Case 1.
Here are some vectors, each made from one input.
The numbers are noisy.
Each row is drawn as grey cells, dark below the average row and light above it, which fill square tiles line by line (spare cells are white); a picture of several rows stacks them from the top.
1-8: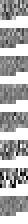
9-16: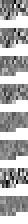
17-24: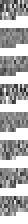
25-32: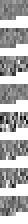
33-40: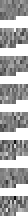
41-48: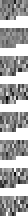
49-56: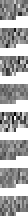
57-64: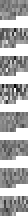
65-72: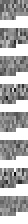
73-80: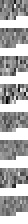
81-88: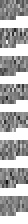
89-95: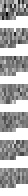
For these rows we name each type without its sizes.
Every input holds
a node of a tree.
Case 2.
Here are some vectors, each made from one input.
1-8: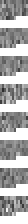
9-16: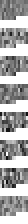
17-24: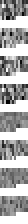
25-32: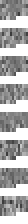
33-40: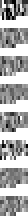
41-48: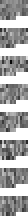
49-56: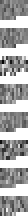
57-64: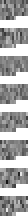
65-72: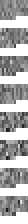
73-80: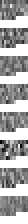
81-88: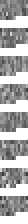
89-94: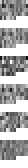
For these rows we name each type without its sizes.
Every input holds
four true/false values.
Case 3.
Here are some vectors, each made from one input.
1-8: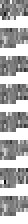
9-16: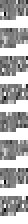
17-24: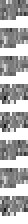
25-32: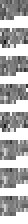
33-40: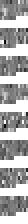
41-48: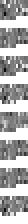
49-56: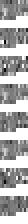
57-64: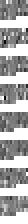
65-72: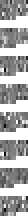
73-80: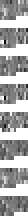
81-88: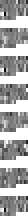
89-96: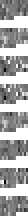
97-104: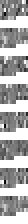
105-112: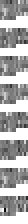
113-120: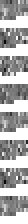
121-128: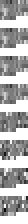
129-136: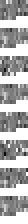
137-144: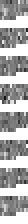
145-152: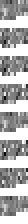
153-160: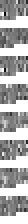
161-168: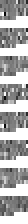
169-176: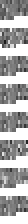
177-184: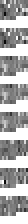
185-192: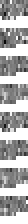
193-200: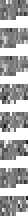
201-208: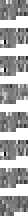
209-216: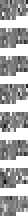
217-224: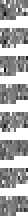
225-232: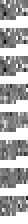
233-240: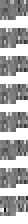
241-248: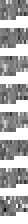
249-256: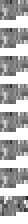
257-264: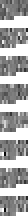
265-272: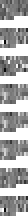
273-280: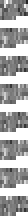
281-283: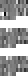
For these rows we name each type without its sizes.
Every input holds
a label.
